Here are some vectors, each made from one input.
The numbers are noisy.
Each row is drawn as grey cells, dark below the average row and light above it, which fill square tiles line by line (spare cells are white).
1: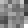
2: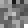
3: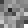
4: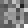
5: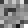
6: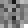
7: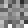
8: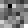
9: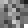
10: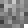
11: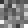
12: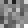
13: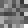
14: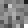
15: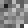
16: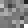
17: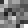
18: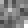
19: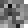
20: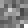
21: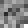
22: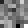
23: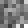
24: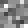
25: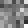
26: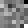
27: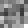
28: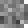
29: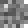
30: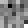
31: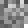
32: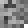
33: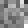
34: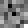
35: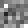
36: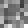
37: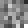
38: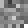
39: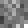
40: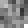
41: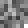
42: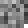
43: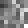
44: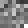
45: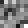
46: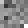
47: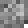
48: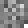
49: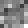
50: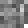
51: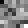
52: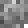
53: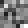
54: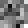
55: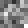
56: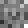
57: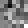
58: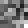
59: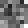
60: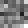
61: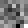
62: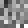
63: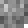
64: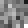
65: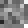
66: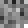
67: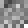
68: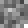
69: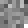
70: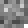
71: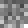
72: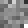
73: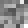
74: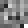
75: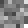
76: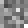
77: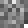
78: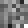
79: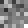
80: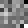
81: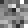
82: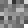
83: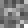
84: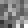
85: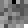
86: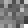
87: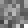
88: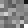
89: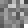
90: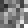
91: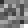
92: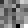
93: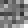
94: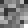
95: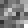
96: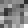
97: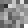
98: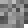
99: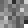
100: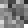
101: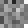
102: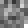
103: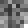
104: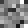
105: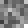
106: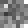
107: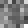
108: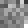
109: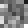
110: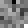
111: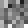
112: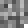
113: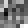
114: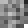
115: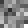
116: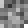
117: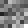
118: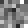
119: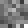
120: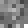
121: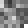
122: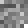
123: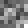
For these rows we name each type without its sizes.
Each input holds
a point on a line, together with either a node of a tree, or four true/false values.
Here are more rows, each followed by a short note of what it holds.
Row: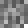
a point on a line and four true/false values
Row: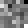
a point on a line and a node of a tree
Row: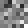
a point on a line and a node of a tree
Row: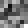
a point on a line and four true/false values
